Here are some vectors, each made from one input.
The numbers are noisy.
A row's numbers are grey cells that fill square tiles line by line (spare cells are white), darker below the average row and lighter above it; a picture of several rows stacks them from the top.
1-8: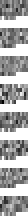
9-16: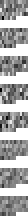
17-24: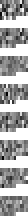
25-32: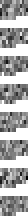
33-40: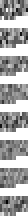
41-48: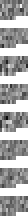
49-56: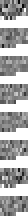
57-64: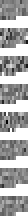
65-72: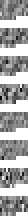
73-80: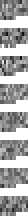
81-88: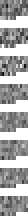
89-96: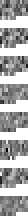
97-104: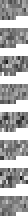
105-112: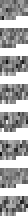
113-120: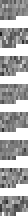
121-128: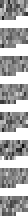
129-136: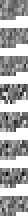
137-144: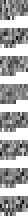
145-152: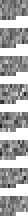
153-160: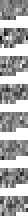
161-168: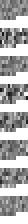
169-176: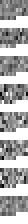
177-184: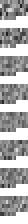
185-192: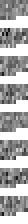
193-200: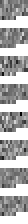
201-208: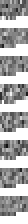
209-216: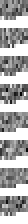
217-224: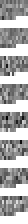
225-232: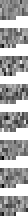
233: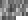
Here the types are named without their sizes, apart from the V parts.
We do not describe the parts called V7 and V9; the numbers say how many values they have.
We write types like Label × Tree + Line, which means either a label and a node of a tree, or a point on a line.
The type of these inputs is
Bool × V9 + Tree × V7 + Unit.
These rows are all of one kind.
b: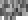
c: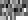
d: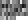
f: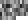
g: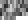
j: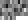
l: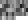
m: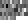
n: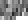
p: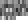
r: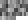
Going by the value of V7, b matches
m, n and p.
